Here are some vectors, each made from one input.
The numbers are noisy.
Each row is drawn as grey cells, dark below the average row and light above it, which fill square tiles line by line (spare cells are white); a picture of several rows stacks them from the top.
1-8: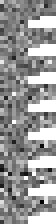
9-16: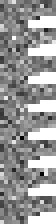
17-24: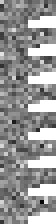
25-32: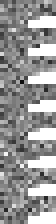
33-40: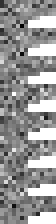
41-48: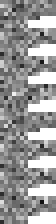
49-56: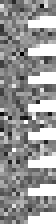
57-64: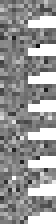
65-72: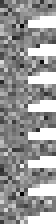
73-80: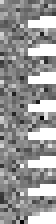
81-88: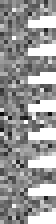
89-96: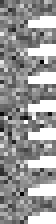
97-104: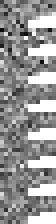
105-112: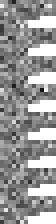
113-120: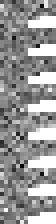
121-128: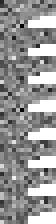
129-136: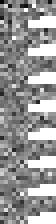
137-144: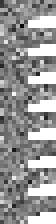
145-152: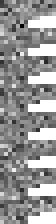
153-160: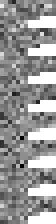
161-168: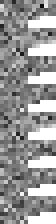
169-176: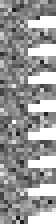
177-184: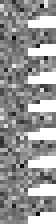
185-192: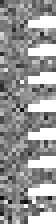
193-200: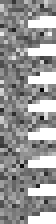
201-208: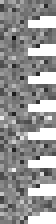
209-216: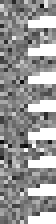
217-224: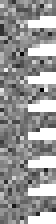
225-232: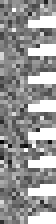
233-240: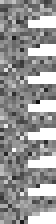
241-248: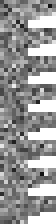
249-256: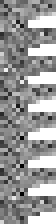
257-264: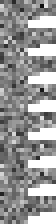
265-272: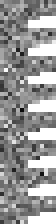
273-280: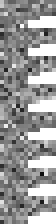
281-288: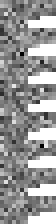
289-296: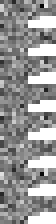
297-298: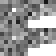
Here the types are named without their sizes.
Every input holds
a list of points on a line.
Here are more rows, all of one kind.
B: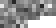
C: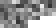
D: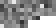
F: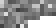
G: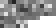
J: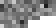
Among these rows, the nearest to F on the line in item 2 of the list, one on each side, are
G and J.
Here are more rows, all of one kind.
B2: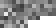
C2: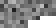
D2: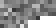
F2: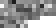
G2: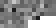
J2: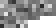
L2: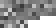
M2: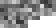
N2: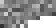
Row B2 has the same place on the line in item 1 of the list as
F2, J2 and L2.
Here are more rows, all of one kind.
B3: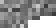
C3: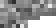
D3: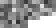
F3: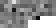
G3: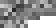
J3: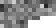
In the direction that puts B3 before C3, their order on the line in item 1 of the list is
D3, J3, F3, B3, C3, G3.
